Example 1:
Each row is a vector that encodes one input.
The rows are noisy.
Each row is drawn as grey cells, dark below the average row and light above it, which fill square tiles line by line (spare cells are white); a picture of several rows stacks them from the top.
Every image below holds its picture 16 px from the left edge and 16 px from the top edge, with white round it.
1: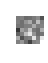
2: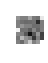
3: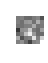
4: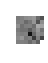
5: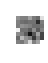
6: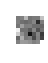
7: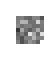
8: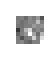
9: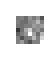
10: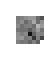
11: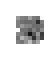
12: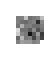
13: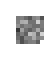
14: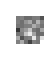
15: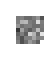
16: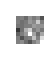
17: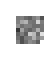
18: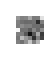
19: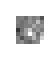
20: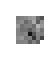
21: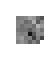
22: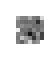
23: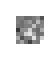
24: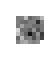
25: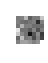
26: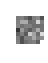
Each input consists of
a point on a 6-point line.
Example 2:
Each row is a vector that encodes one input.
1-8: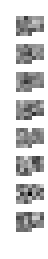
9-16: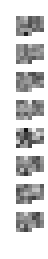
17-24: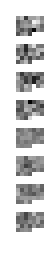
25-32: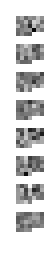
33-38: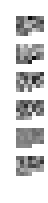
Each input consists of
a node of an 8-node tree.
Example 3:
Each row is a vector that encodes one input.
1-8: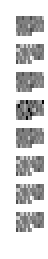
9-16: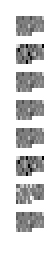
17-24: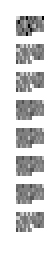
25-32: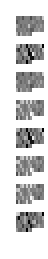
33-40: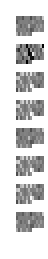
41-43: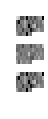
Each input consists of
a point on a 4-point line.
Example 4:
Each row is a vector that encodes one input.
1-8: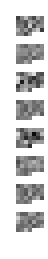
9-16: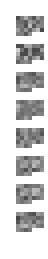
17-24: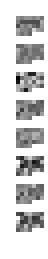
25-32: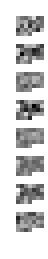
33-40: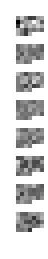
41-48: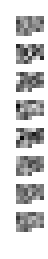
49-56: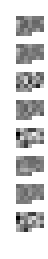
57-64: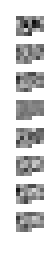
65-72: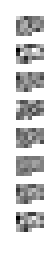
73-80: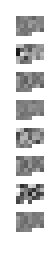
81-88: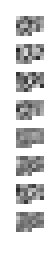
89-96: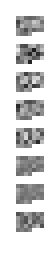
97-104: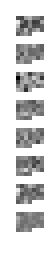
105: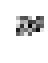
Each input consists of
one of 5 labels.
